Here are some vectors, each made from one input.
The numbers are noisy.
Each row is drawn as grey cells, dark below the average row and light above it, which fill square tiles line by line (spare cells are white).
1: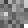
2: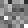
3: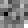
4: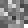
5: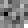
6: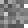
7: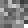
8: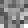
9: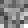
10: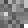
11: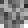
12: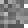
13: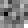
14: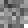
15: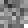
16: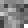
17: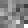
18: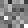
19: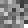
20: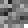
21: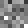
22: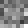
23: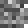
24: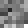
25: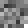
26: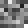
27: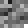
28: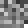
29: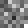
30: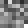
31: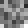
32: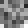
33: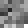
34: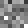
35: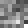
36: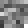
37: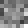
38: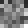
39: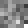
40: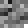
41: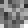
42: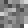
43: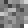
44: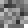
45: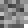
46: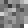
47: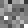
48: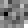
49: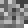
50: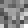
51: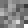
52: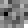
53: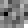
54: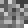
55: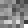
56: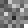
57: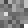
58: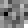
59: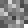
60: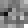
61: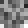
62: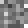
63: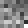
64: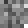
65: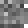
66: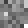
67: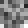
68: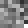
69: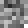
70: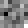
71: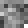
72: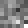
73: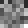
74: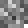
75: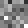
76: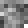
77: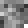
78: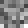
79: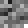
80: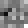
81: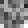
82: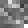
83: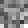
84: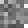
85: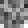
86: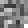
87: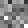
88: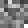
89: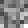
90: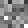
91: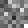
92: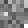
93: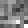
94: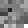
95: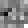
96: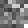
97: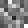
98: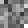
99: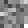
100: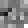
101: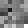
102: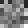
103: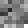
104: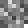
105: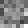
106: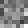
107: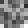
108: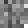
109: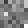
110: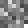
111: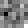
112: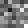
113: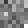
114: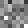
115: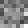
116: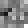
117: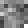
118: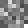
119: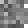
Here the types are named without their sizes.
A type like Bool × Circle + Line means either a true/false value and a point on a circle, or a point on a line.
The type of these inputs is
Bool × Bool × Bool + List(Circle).
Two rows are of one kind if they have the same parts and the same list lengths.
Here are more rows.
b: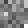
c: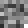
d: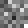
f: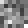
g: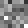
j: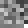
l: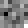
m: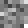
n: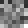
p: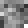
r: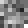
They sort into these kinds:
b, d, m, p
c, f, j, r
g
l, n

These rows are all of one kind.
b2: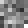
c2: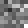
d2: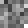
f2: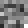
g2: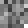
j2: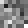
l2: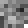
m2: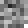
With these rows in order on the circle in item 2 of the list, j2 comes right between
d2 and m2.
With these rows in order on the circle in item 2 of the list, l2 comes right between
c2 and f2.
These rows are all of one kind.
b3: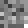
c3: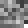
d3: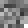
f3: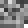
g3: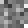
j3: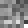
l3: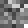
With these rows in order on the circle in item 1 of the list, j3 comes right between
c3 and d3.
